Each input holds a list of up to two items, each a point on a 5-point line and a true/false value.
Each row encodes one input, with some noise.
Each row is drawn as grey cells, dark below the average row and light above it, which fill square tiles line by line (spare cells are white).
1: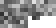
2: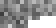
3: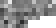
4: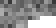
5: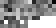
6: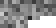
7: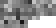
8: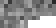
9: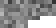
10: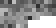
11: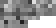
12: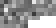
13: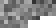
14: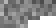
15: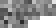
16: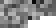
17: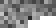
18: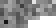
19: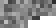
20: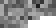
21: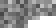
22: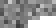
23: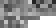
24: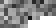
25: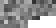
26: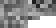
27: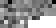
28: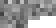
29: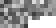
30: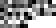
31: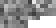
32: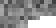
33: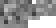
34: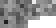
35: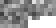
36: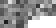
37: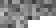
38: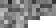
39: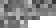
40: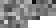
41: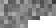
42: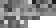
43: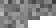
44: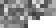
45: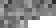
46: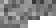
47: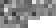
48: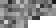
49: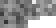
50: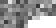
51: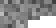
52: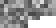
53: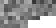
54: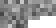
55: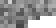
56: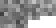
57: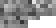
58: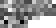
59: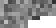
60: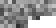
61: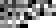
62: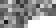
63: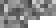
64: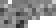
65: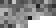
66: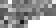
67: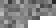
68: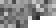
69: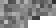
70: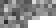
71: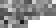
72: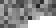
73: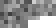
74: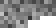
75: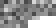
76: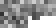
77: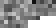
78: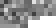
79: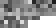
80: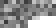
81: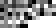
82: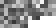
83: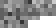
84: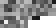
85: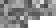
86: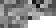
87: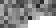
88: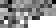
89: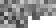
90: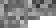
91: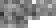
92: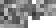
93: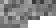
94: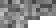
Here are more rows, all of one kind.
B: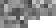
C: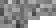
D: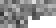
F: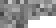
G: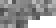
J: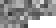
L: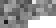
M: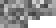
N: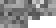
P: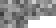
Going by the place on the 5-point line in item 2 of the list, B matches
M and P.
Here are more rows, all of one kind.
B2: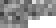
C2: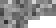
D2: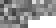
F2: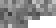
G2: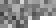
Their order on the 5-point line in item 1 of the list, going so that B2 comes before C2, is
D2, B2, F2, C2, G2.
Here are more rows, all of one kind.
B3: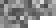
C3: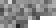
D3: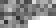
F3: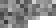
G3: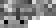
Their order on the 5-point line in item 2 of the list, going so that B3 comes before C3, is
F3, D3, B3, G3, C3.
